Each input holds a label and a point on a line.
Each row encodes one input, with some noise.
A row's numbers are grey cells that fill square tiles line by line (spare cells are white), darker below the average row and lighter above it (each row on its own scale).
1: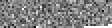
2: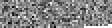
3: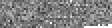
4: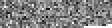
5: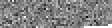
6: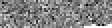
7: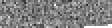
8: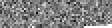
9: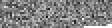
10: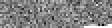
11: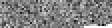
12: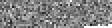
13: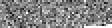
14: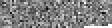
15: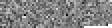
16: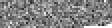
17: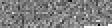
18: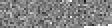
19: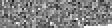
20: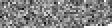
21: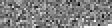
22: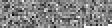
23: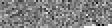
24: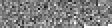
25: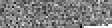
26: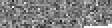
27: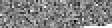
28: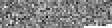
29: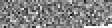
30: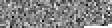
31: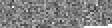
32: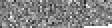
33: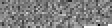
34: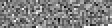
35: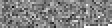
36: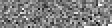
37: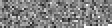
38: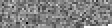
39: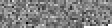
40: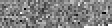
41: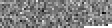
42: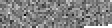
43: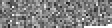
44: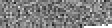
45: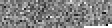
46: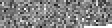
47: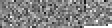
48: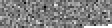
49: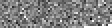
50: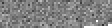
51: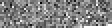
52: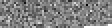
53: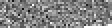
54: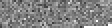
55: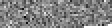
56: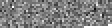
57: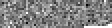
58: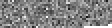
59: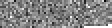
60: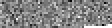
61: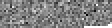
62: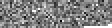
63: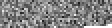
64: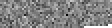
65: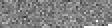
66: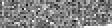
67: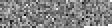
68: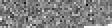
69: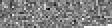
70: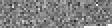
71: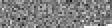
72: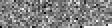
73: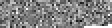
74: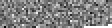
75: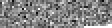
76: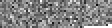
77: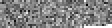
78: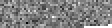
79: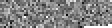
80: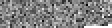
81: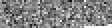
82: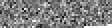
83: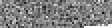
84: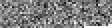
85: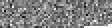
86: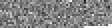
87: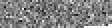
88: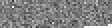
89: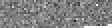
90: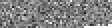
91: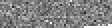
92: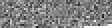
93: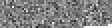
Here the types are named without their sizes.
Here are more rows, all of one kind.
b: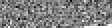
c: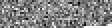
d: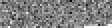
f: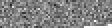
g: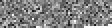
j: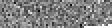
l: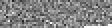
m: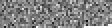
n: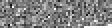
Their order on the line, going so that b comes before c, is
j, m, g, l, d, b, c, f, n.
